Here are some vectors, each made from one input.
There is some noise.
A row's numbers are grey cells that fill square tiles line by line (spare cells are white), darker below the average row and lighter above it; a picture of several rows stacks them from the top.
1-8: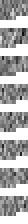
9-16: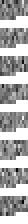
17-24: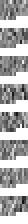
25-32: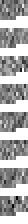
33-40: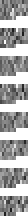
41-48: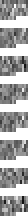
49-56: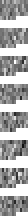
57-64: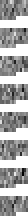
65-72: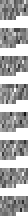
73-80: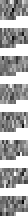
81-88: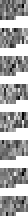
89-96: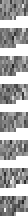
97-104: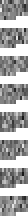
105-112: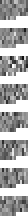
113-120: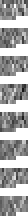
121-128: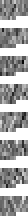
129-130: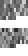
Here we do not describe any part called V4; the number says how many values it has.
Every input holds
a point on a 6-point line, together with either a point on a 6-point line, or a value of V4.
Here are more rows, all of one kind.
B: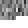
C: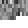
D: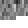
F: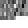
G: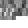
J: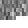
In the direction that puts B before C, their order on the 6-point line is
F, G, B, J, D, C.
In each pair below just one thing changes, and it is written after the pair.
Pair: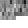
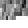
the place on the 6-point line
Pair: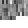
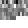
the value of V4
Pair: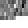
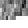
the place on the 6-point line
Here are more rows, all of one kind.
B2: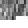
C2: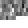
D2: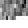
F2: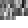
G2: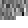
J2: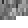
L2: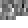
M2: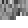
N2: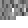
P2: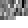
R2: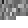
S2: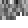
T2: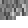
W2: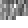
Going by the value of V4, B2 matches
F2, M2 and R2.
